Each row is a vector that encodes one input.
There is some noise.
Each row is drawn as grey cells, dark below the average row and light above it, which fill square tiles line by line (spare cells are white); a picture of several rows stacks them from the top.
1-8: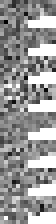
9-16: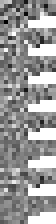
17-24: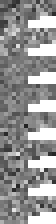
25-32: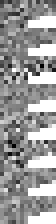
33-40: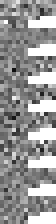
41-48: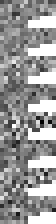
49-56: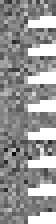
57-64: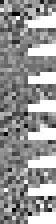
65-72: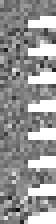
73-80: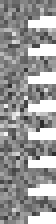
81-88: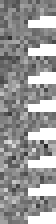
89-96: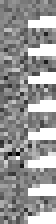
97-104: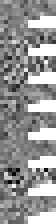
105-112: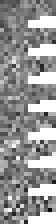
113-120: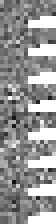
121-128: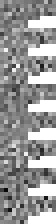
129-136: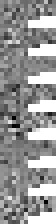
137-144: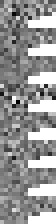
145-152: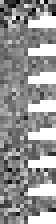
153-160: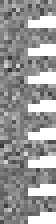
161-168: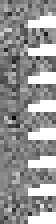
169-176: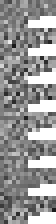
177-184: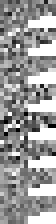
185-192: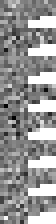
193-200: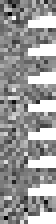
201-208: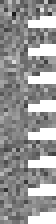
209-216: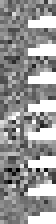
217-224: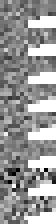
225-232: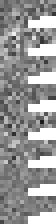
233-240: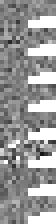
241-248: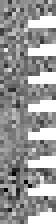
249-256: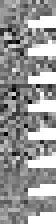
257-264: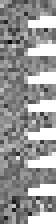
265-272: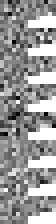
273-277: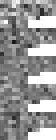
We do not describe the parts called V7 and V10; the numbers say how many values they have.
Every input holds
either one of 5 labels, or a node of a 14-node tree, or a value of V7 and a value of V10.
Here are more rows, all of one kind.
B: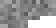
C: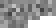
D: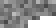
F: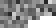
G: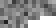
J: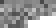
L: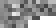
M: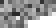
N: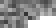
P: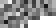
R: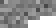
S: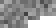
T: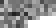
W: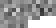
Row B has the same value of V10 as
C, G and P.
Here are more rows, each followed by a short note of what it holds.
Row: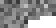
a node of a 14-node tree
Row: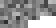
a value of V7 and a value of V10
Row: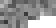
a value of V7 and a value of V10
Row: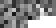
a node of a 14-node tree
